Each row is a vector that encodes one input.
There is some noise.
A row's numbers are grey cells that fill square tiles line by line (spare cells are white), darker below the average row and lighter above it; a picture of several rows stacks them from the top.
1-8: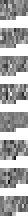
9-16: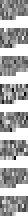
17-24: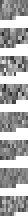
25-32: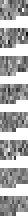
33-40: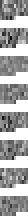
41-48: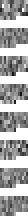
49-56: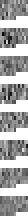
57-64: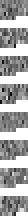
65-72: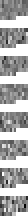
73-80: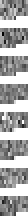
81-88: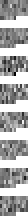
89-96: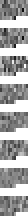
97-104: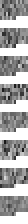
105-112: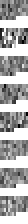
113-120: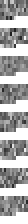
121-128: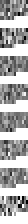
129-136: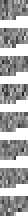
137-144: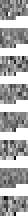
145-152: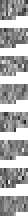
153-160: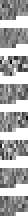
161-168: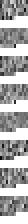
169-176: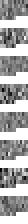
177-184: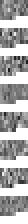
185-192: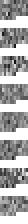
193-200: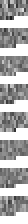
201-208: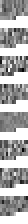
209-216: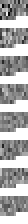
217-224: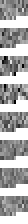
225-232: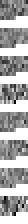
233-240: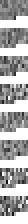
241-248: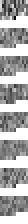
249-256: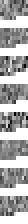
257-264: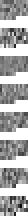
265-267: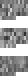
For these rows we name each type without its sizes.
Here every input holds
a node of each of two trees, together with either a label, or three true/false values.
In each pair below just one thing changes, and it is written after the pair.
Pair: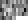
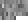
one of the three true/false values
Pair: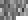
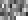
one of the three true/false values
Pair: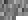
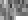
one of the three true/false values
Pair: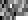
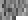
the node of one of the two trees
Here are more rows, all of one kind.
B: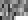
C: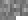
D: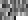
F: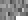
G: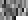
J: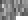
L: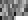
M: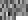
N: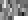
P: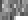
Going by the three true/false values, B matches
N and P.
